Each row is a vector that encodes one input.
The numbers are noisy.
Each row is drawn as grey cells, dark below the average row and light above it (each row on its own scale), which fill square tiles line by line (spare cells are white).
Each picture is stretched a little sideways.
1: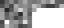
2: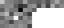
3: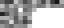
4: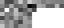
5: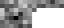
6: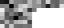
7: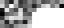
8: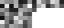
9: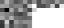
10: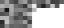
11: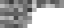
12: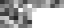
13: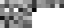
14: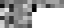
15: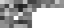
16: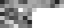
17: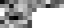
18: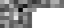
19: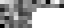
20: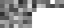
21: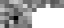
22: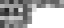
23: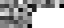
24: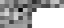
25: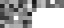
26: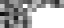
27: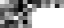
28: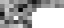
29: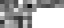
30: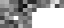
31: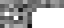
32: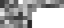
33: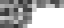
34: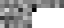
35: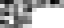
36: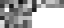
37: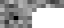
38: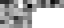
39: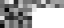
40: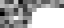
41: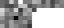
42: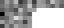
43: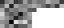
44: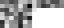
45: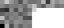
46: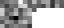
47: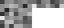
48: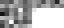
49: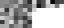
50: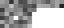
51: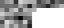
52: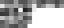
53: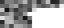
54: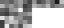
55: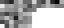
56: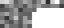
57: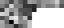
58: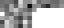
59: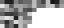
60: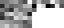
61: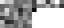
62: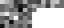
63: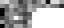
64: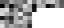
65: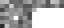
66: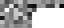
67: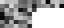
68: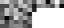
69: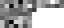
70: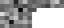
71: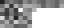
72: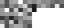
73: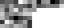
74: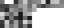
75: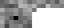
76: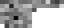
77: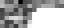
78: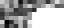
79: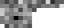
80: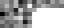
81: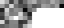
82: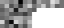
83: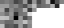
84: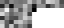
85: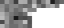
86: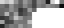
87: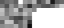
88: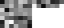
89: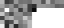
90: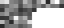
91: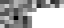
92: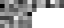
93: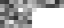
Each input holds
one of 4 labels and a true/false value.
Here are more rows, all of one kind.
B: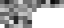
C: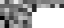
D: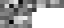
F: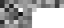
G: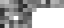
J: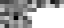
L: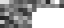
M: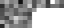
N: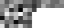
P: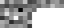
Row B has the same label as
G, J, N and P.
